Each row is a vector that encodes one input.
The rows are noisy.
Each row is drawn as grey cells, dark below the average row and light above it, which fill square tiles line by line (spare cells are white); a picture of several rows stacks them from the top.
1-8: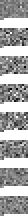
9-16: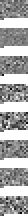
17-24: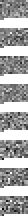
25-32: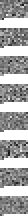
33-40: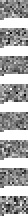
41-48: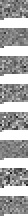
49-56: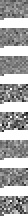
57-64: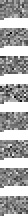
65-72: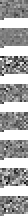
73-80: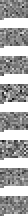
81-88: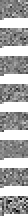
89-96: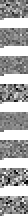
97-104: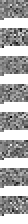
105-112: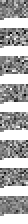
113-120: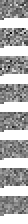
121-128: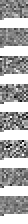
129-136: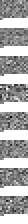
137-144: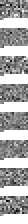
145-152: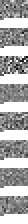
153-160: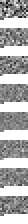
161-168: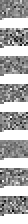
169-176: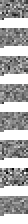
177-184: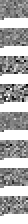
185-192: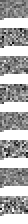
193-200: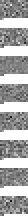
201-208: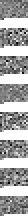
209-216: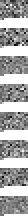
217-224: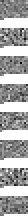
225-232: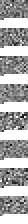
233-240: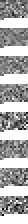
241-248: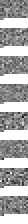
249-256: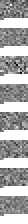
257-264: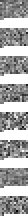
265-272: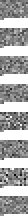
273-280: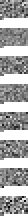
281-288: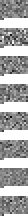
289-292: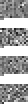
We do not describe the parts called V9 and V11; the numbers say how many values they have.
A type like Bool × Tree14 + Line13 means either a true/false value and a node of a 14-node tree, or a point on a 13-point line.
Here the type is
(Bool × V11 + V9) × Line3 × Line4 + Unit.
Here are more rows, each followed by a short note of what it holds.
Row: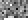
a fixed value
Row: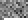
a point on a 3-point line, a point on a 4-point line, a true/false value and a value of V11
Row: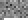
a point on a 3-point line, a point on a 4-point line and a value of V9
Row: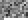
a point on a 3-point line, a point on a 4-point line and a value of V9
